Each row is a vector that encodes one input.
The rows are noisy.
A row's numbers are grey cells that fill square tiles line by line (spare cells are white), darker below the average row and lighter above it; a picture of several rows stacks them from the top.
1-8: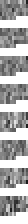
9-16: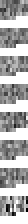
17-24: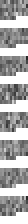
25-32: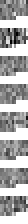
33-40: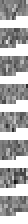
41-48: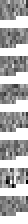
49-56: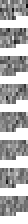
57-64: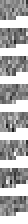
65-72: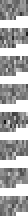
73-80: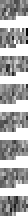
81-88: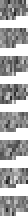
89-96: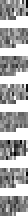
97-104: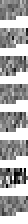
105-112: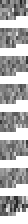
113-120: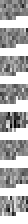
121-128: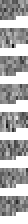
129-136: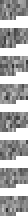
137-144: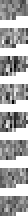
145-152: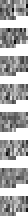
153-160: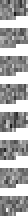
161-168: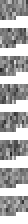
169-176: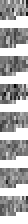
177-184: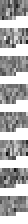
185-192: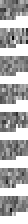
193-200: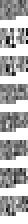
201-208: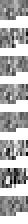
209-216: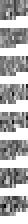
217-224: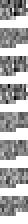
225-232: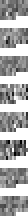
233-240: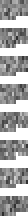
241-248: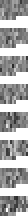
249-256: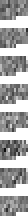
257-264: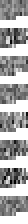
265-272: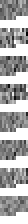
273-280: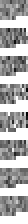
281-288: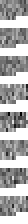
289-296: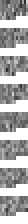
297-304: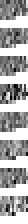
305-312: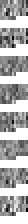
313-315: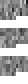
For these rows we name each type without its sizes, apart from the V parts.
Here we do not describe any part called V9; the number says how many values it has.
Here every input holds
a true/false value, together with either a point on a line, or a value of V9.
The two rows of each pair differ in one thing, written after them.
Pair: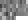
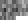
the true/false value
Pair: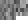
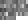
the value of V9
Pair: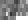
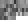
the value of V9
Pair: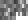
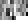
the true/false value
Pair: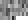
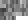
the true/false value
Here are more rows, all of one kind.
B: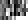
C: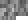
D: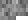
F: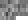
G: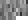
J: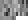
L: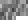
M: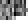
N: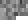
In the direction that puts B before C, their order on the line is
L, M, G, D, J, B, F, C, N.
